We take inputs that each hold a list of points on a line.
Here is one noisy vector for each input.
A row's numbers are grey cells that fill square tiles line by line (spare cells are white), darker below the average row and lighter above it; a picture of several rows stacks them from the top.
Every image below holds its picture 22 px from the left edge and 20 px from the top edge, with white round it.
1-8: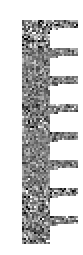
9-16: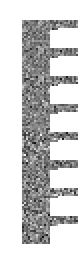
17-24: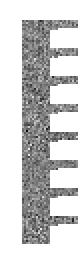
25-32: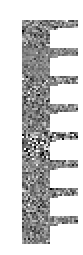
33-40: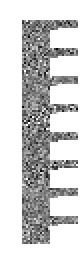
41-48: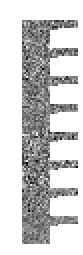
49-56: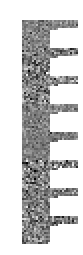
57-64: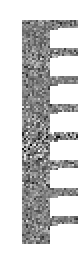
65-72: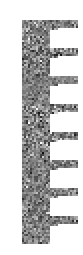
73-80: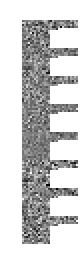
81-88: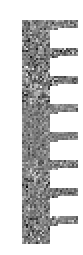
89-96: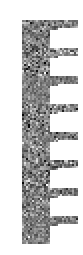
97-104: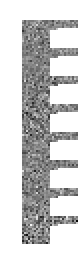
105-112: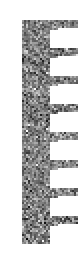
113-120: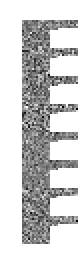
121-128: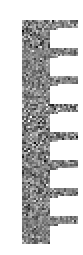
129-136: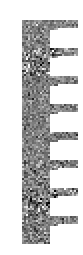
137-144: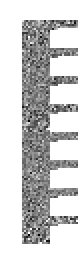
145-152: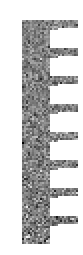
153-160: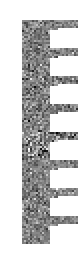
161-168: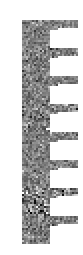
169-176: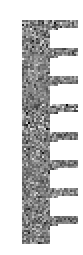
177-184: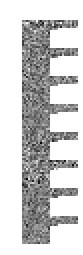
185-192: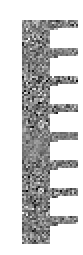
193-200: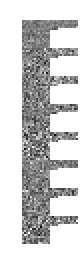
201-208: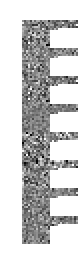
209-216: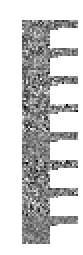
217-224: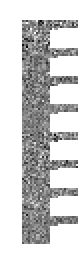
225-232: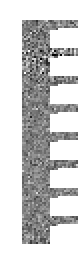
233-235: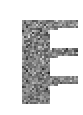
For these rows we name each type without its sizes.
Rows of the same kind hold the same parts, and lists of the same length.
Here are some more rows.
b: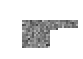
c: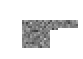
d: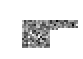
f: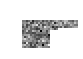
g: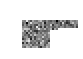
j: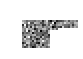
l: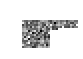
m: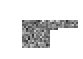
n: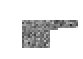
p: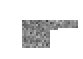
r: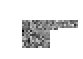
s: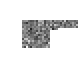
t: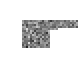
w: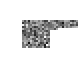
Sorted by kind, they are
b, c, f, g, l, m, p, s
d, w
j, n
r, t

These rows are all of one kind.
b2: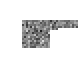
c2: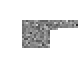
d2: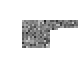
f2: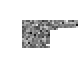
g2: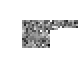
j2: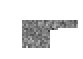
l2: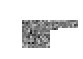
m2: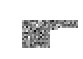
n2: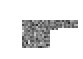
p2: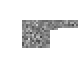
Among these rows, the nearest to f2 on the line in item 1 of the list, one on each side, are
c2 and m2.
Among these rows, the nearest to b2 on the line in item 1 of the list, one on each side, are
l2 and m2.
